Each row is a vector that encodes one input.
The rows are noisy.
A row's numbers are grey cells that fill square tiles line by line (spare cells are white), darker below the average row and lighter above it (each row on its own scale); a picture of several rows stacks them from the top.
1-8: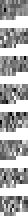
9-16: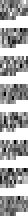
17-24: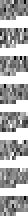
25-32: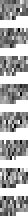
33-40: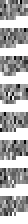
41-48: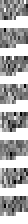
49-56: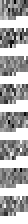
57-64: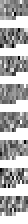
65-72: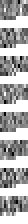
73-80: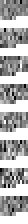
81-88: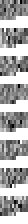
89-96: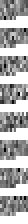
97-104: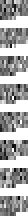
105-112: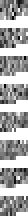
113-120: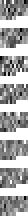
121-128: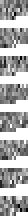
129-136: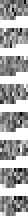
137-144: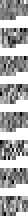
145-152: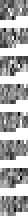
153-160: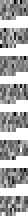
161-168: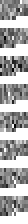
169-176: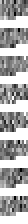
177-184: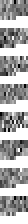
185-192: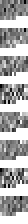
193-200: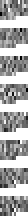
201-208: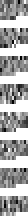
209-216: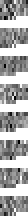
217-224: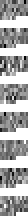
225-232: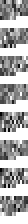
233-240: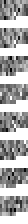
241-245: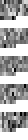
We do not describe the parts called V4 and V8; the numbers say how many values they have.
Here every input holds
either a fixed value, or one of 7 labels, a true/false value, a value of V4 and a value of V8.
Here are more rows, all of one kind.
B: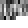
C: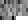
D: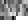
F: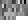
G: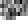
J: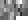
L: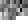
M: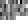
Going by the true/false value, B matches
G and L.
